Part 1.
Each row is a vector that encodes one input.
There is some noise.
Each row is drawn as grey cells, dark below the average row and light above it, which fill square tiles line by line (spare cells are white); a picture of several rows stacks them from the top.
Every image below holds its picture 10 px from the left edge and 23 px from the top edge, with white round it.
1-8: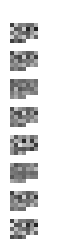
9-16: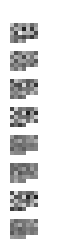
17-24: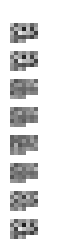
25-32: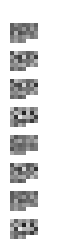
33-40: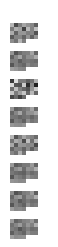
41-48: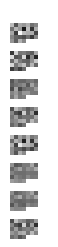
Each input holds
a point on a 6-point line.
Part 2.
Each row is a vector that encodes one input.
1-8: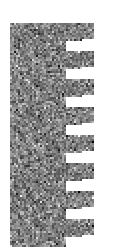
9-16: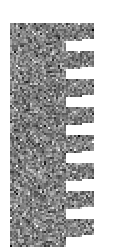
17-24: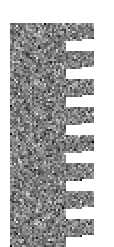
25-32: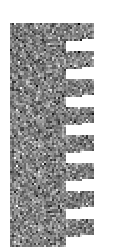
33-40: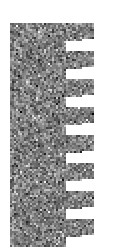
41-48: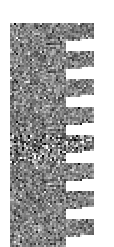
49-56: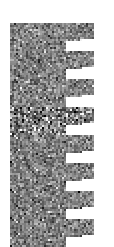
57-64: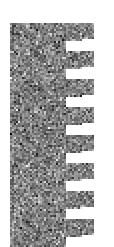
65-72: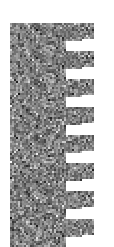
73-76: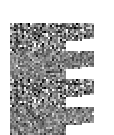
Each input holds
either a fixed value, or four true/false values.
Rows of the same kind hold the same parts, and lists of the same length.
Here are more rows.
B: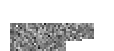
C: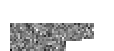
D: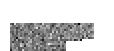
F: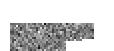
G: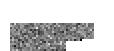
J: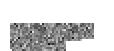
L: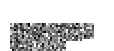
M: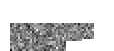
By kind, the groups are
B, C, D, F, G, J, M
L

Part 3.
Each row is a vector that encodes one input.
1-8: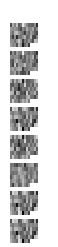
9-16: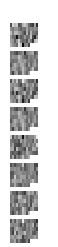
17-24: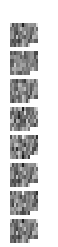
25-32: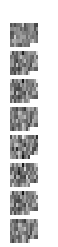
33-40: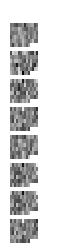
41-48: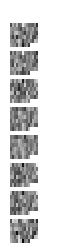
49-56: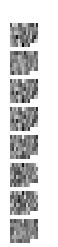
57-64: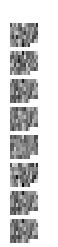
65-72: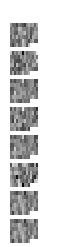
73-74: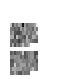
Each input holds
a point on a 9-point line.
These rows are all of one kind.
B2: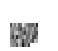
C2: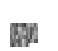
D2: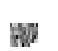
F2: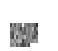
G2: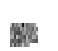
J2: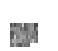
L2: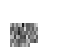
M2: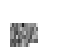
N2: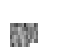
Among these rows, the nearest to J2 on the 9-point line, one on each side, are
F2 and N2.
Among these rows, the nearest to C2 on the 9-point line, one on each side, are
M2 and N2.
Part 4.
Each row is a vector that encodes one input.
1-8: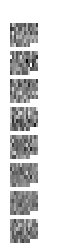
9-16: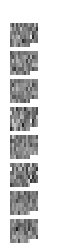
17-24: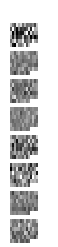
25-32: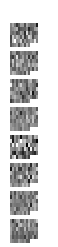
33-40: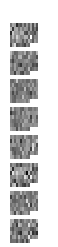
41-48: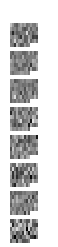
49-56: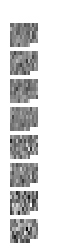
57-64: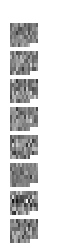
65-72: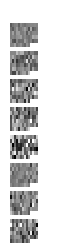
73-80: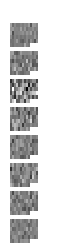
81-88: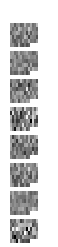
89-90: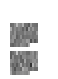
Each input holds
a node of a 16-node tree.
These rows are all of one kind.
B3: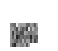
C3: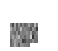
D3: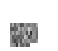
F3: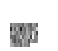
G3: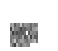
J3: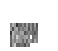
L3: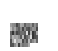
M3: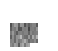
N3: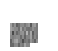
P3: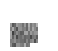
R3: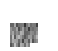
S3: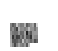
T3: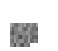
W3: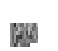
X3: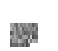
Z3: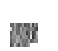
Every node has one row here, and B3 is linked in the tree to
M3.
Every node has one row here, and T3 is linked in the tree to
G3.
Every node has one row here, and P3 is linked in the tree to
C3, L3, N3 and R3.
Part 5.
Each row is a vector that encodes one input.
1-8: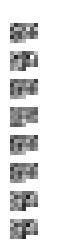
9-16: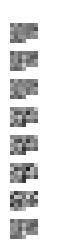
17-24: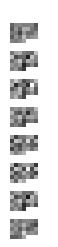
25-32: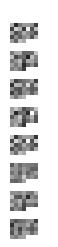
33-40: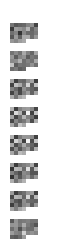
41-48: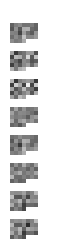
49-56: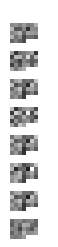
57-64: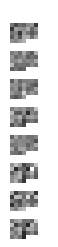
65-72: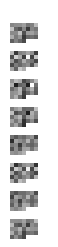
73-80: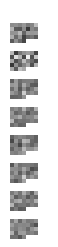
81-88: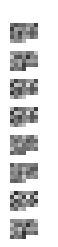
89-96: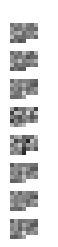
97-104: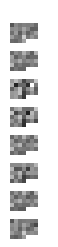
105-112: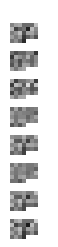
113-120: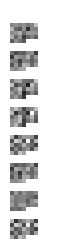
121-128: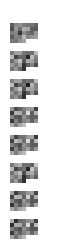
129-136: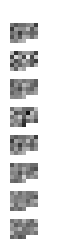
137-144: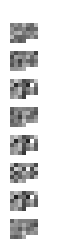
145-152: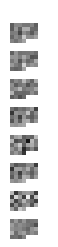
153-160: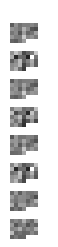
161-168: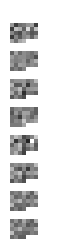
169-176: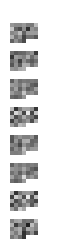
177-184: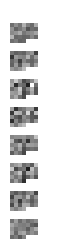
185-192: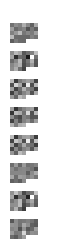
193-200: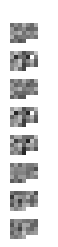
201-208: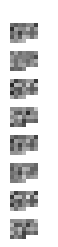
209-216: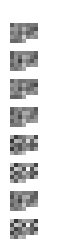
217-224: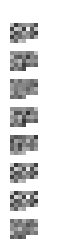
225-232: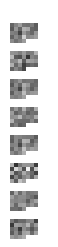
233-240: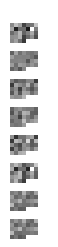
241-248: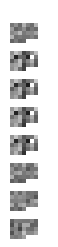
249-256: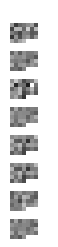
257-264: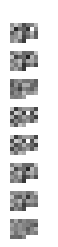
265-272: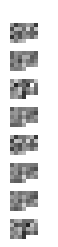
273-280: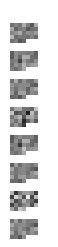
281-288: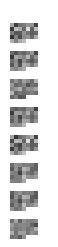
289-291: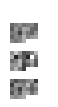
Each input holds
a point on a 10-point line.
